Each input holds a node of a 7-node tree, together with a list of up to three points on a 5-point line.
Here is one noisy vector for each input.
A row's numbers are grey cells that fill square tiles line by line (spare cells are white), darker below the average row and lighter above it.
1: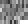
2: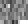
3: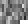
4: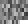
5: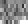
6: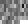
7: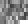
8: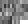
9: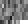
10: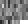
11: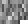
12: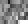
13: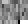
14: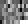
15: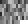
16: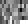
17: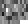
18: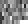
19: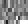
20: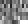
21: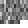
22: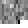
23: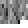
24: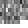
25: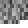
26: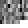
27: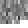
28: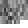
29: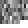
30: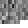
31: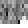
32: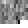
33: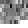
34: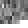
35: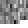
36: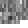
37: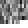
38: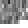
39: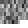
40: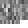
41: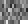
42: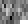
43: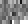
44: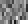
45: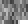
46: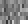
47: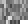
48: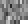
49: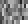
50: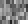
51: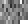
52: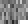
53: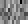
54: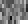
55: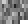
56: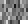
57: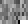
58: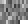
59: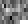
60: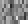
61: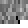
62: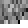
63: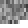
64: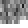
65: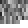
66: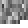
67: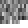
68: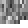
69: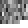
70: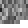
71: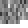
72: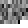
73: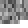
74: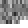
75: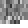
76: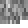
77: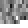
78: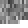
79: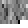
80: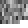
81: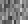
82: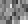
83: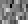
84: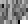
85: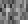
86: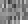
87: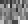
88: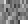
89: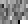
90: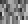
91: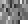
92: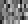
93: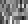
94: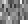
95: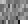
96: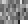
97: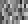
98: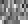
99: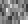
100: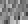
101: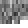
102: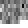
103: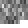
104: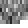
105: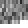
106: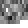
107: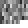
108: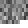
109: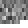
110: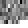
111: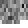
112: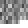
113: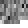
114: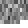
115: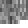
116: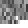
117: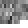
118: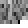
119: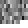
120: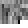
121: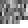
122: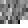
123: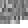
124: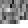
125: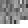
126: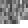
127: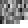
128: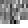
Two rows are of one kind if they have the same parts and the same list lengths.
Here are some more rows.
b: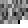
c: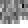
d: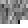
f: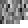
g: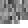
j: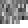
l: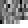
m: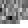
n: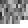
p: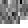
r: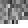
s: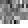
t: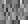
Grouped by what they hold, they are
b, d, t
c, g, s
f, j, l, n
m, p, r

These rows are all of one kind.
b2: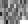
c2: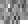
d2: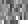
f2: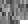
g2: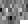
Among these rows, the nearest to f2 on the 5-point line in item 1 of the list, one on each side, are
d2 and g2.
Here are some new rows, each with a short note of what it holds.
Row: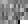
a node of a 7-node tree, together with a list of one item
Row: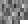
a node of a 7-node tree, together with a list of one item
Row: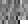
a node of a 7-node tree, together with a list of one item
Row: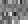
a node of a 7-node tree, together with a list of two items
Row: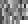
a node of a 7-node tree, together with the empty list
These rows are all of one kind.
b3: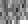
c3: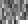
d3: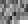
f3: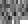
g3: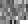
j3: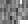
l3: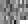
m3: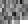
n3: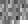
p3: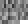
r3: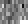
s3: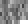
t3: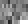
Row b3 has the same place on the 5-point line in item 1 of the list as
f3 and s3.
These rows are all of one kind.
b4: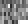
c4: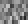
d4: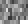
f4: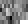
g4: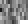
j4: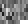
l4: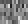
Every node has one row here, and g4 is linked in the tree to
b4, d4 and f4.
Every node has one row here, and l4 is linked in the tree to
b4.
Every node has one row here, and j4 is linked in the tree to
f4.
